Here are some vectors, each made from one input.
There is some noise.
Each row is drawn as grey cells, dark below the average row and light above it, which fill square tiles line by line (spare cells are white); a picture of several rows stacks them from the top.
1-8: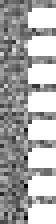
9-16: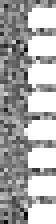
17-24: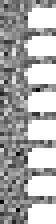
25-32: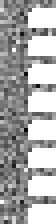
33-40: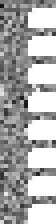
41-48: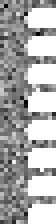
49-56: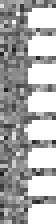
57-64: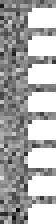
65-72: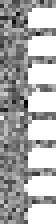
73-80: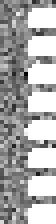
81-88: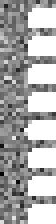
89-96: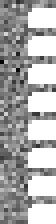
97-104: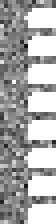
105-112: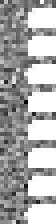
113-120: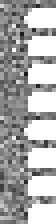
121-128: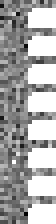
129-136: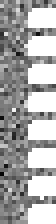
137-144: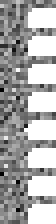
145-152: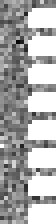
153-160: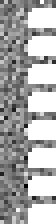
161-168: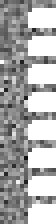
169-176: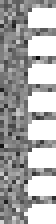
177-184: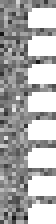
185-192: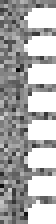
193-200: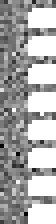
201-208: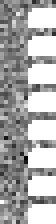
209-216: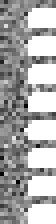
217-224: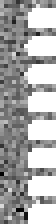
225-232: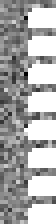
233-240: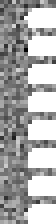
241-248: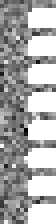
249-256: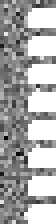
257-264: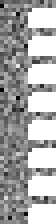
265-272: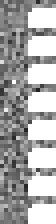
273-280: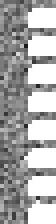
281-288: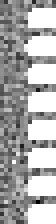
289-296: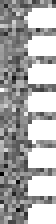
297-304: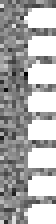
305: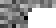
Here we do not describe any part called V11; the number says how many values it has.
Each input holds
a point on a 15-point line, together with either a point on a 9-point line, or a value of V11.
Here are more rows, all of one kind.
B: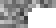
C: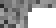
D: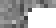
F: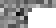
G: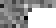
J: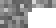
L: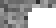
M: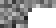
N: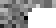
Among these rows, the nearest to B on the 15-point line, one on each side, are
D and F.
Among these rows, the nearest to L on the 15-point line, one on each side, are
C and J.
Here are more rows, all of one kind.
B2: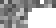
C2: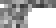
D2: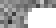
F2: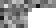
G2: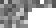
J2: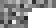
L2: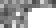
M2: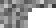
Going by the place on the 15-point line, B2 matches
G2 and L2.
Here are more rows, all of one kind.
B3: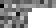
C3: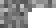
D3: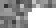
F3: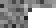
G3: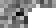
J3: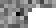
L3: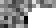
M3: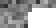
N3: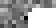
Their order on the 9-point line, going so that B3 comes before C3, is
J3, F3, M3, B3, N3, C3, D3, G3, L3.
